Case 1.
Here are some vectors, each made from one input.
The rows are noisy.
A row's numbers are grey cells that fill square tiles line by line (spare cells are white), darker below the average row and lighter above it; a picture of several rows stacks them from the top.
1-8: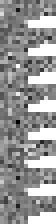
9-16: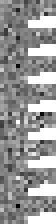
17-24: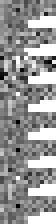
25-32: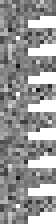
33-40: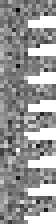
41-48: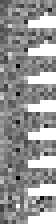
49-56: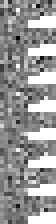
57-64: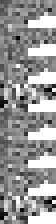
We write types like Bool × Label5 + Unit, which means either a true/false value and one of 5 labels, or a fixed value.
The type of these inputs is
List2(Line5).
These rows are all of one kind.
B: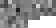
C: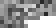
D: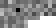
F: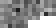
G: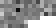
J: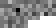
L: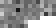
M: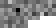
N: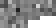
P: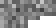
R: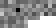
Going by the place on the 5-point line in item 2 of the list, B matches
N and P.
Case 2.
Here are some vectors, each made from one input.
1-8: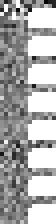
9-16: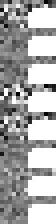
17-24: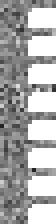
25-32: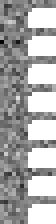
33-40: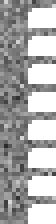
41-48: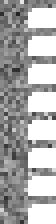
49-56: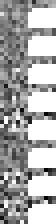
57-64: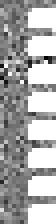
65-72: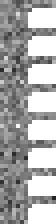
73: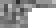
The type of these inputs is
Bool × Line6 × Line9 + Unit.
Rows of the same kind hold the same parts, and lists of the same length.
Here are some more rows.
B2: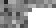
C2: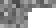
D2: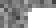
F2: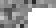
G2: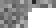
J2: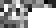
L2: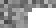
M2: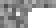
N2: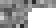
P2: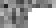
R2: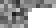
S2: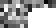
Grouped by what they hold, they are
B2, C2, D2, F2, G2, L2, M2, N2, P2, R2
J2, S2

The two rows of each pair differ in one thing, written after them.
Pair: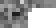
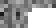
the place on the 9-point line
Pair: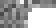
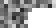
the true/false value
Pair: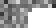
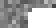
the true/false value
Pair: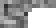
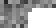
the place on the 9-point line
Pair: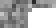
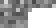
the true/false value
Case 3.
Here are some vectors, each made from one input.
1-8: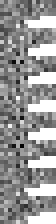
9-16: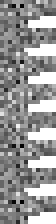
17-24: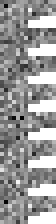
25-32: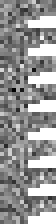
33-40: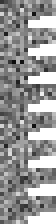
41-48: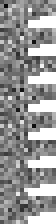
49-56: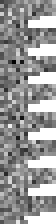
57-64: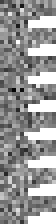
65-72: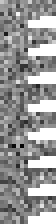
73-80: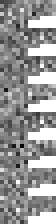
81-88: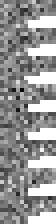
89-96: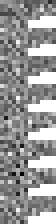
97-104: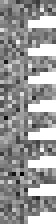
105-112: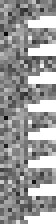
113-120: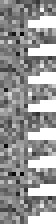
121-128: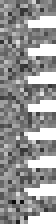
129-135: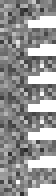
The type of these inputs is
Line9 + Line11.
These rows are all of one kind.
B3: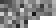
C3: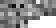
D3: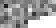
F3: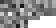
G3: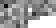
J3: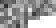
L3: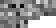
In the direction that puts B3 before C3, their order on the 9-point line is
D3, G3, J3, B3, F3, L3, C3.
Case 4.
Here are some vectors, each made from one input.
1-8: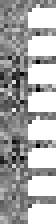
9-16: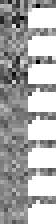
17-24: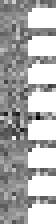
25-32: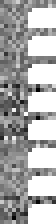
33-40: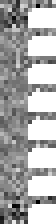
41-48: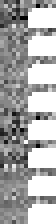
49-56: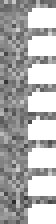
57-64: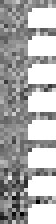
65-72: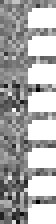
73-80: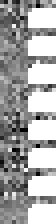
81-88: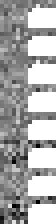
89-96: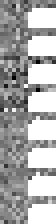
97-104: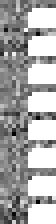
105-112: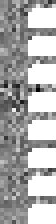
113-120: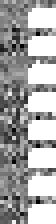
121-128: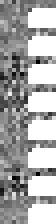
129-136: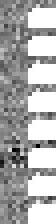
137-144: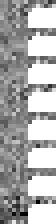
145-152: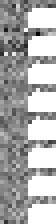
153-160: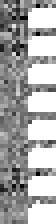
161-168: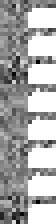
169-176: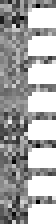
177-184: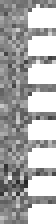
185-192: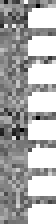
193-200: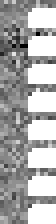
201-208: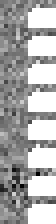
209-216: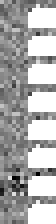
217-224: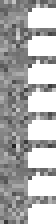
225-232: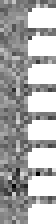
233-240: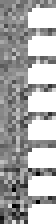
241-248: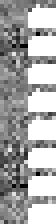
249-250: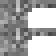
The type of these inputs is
Label9 + Tree16.
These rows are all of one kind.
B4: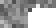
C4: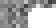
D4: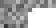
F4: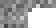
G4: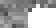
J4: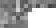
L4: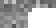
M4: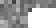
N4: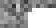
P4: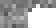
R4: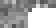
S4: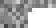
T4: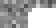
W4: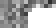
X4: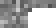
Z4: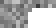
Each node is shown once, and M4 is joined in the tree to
B4 and X4.
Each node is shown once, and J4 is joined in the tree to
N4 and X4.
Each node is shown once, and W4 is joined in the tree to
C4.
